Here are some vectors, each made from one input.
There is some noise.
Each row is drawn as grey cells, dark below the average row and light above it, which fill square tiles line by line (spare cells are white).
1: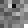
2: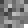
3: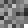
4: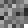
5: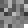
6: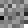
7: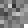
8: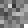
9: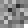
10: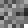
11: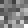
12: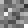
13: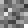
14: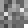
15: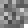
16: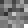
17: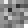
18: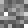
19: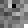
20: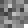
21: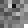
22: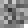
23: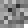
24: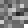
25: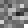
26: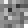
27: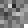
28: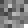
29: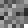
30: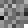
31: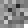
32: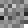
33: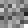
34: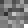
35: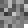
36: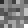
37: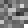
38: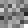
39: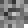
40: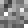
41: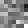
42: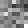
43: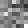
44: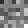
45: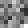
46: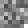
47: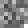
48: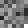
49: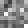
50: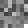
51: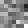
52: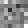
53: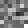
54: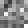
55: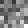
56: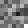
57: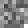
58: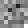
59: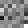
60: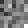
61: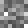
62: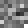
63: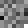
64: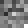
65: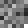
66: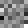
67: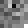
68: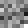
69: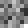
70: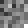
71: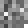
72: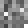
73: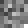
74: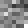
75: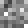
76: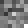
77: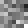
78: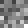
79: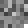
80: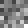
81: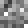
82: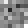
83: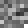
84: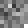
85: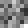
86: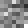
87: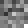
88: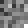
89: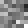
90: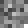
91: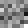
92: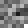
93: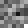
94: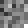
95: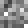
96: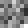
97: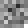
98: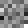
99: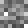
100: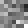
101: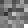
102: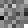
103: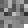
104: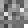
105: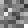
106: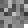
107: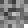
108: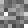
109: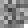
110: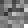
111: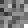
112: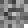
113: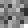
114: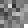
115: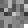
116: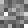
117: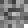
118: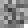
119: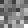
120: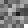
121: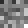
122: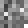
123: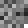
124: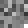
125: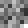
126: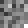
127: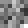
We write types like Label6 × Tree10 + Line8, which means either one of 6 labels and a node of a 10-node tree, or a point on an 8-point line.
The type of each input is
Line7 + Line9 + Line10.
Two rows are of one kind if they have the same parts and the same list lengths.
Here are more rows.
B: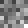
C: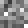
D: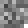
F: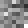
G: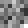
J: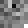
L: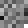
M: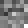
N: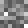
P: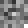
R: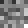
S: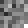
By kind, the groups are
B, J, M, P, R, S
C, D, F, N
G, L

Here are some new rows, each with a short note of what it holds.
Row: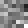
a point on a 10-point line
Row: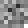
a point on a 10-point line
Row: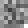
a point on a 10-point line
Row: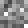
a point on a 10-point line
